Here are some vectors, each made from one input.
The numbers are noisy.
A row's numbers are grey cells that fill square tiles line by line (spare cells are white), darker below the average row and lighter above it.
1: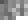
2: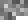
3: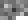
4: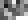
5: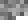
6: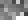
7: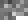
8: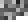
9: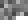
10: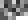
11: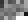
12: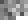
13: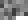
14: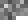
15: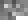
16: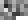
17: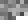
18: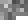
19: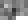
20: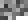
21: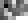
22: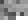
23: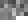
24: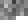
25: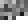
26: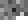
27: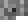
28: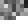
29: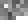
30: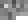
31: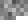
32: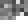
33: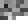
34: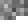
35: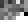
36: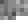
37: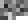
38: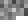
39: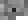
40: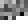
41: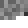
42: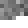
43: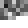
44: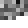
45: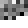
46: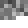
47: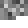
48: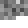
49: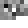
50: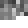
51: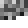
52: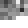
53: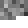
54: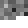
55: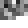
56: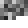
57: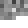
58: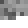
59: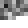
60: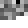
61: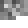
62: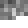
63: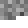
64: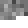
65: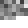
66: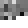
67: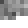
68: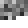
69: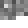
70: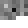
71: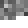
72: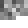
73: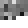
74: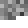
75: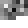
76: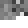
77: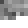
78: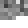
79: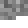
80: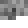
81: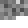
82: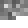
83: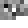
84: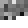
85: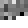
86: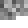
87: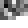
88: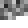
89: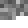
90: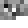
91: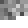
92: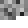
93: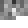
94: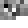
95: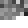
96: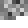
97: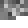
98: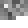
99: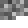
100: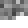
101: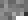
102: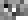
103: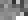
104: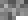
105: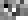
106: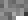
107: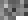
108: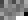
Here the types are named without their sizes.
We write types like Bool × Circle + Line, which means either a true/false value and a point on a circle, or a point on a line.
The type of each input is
Line + List(Circle).
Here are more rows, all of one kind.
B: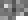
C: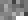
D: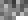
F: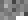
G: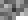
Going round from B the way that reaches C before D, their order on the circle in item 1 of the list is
B, F, C, D, G.
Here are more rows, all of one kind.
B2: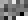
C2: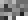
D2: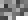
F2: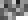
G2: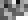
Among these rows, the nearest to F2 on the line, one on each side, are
D2 and G2.
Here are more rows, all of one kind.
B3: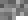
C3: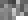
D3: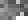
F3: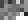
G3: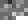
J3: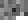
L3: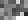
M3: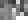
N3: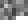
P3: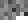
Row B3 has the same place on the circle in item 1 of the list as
C3 and M3.
